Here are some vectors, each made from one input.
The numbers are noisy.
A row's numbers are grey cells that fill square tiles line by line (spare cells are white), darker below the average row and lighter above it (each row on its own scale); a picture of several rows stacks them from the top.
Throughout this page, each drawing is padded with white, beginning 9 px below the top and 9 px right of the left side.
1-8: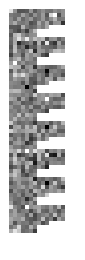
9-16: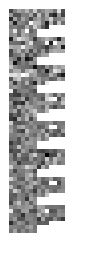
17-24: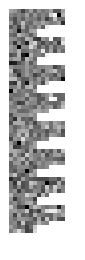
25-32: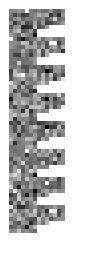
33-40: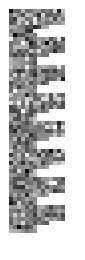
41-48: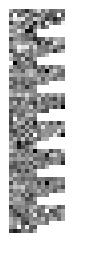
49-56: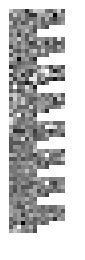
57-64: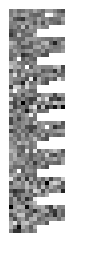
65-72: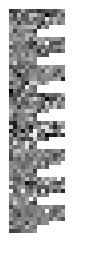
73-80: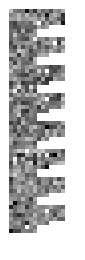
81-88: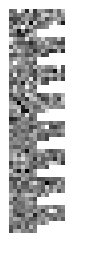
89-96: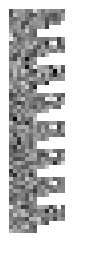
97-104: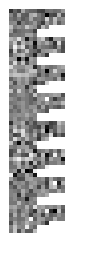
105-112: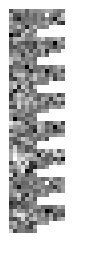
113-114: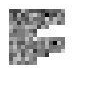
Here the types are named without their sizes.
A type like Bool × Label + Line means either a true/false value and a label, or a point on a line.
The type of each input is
Bool × Bool × Bool × Bool × Circle + Unit.
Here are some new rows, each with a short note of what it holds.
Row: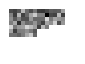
a fixed value
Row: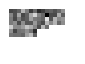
a fixed value
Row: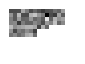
a fixed value
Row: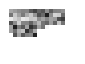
a point on a circle and four true/false values
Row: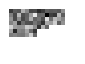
a fixed value
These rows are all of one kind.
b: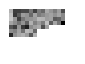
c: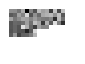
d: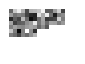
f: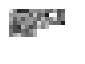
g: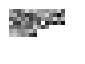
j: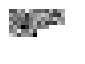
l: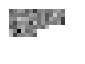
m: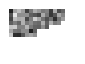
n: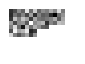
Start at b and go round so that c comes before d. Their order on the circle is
b, f, c, l, m, d, n, g, j.
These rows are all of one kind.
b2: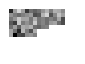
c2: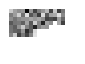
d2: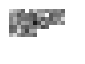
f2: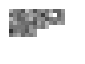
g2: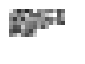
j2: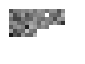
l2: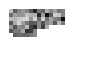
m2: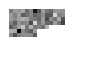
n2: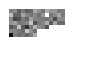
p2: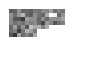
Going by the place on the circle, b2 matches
l2 and m2.
